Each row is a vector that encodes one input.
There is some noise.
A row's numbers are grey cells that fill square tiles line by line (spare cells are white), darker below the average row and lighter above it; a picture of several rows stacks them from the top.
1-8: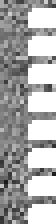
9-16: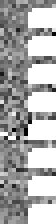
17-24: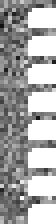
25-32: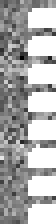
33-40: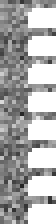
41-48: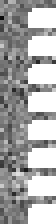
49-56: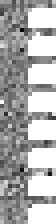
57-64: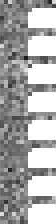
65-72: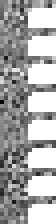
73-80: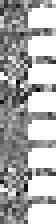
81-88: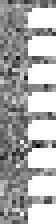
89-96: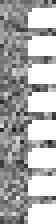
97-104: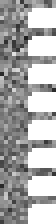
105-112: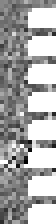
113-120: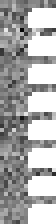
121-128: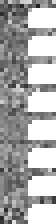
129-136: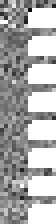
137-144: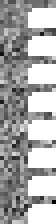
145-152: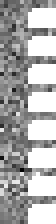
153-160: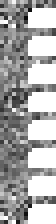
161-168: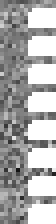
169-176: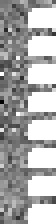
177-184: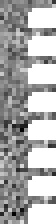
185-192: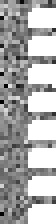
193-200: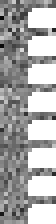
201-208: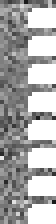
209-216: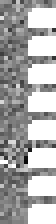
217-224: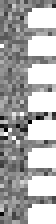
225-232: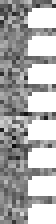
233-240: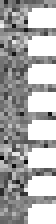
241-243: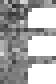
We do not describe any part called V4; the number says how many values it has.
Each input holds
a list of up to two items, each a true/false value and a value of V4.
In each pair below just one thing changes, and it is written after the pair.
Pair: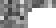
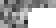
the value of V4 in item 2 of the list
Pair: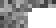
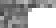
the value of V4 in item 1 of the list
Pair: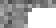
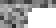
the value of V4 in item 1 of the list
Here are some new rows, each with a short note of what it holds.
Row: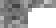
a list of two items
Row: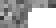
a list of one item
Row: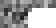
a list of one item
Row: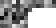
a list of one item
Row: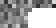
a list of one item
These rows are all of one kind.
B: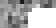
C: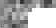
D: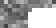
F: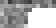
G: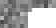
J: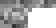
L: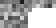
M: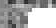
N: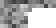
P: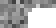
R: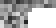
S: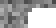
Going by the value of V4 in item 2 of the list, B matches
C, M and R.
